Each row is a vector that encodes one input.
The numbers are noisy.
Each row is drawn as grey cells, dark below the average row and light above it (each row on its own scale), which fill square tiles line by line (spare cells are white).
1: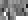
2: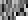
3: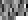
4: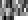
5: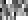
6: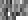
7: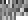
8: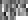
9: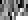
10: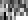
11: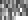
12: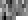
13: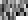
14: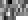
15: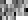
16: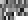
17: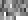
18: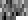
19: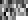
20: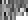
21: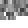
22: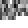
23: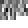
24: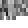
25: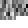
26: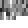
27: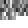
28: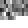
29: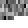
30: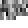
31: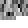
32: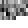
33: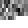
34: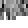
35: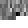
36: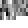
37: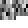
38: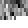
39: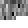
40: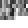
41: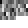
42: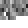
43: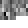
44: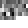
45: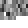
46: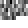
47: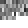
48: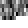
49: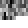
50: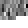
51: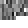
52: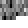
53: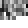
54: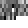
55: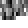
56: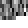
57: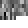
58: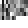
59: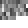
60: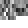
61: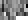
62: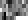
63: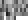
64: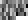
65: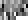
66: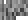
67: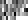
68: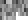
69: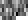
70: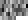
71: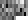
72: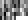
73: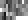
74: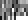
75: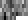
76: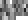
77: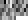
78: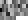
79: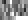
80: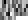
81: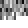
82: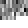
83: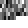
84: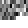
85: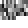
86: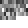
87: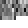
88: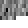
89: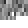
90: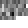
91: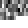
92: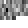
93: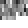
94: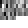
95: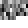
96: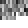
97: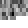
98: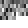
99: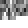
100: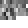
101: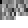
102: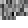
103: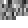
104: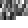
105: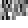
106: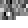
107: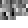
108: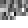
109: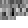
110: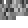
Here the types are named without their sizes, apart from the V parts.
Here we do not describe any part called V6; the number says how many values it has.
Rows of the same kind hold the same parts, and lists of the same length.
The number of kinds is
2.
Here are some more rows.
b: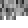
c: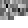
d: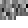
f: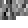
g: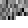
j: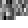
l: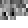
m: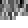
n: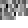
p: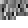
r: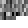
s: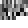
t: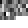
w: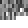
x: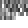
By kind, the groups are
b, f, s
c, d, g, j, l, m, n, p, r, t, w, x

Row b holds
a label and a value of V6.
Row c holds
three true/false values and a value of V6.
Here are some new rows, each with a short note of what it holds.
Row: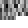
three true/false values and a value of V6
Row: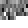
three true/false values and a value of V6
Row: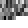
three true/false values and a value of V6
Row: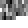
three true/false values and a value of V6
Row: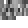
a label and a value of V6
